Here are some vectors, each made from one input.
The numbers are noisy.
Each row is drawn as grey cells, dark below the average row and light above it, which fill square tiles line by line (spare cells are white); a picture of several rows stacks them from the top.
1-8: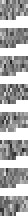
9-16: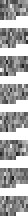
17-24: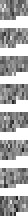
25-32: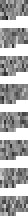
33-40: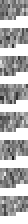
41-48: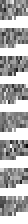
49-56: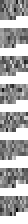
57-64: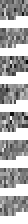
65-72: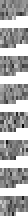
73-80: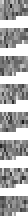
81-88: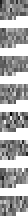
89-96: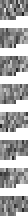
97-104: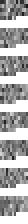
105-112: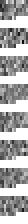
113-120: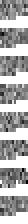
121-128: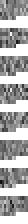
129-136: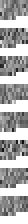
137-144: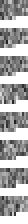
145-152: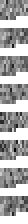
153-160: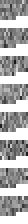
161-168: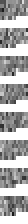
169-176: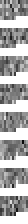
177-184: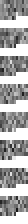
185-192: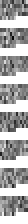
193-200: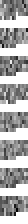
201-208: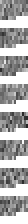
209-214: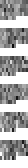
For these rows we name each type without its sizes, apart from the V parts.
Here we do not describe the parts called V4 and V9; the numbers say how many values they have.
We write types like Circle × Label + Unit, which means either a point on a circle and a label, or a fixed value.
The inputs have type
(Bool × Circle + V4) × (Line + V9).
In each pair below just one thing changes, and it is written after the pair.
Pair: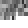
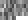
the true/false value
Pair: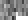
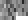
the value of V9
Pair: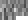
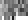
the true/false value
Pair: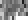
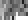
the place on the circle
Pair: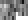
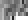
the place on the circle
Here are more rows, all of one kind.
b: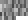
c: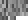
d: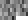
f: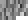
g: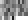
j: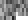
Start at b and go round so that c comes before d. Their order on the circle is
b, c, d, j, f, g.
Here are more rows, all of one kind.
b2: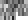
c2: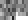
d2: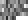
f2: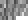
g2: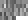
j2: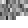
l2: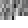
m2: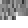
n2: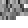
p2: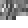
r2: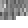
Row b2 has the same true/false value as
c2, l2 and m2.
